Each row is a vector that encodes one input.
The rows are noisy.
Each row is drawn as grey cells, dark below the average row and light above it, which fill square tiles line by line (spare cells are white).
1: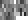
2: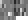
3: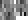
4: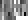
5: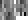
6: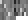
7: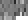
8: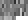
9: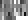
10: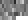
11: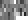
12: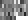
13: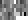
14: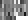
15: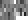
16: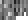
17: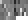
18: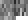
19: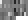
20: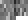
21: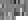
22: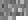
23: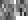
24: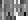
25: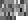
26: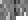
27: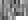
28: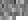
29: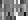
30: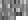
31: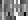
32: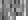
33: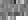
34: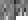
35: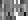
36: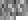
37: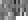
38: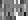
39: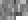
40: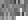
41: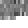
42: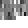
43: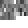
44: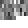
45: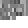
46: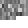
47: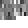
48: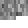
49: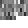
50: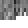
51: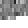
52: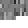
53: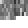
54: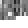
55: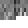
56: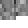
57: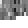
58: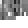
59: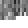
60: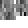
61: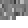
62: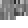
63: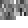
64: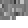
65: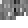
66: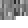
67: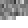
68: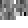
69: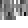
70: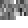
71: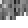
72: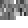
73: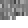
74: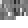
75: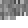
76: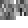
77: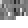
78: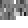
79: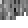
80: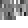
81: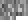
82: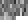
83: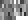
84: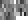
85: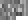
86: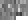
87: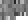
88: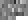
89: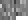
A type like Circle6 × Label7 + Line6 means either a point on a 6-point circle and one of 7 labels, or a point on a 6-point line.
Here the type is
Line4 + Line5 × Line5 × Line5.
